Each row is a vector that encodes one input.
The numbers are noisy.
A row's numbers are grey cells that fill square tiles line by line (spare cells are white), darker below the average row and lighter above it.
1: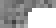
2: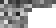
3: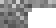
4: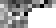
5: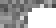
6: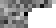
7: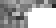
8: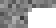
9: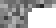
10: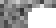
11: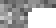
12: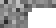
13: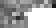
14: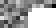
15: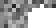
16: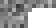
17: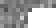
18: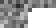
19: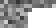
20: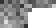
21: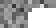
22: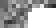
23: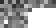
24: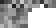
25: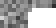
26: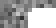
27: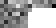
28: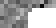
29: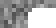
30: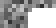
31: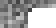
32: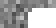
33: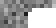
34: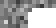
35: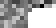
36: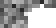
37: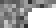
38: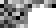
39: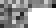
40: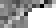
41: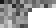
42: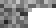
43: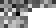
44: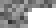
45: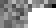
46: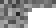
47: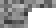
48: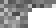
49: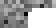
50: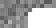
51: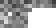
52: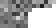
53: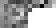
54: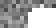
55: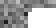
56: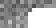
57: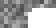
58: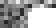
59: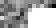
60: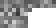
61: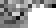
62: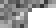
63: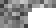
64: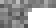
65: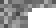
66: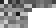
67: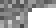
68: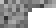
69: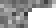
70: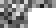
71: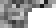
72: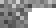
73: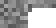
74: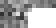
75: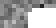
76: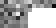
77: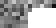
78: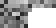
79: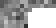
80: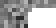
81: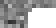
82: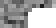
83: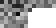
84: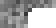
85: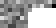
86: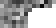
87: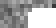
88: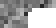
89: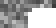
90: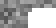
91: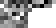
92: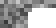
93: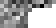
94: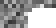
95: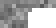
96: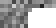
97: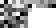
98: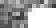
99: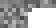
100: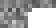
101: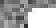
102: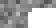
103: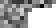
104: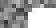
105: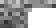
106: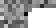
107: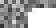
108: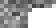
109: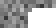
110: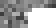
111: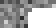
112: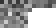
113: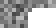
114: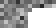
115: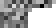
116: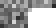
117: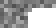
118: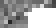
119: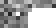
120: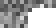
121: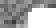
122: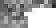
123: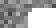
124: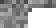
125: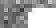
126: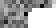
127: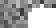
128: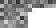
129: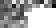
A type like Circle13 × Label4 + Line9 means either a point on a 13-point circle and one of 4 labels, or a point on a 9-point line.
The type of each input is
Label9 × (Label9 + Line7).
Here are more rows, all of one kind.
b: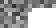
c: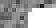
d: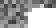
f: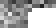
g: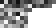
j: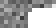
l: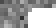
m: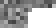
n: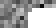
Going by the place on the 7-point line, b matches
d, l and m.
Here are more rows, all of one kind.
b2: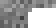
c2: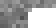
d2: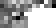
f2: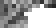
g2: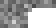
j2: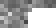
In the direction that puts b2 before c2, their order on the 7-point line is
g2, d2, b2, c2, f2, j2.
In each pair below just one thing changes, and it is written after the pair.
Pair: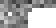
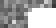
the label
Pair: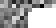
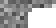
the label
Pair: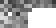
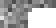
the place on the 7-point line
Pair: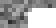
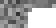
the place on the 7-point line
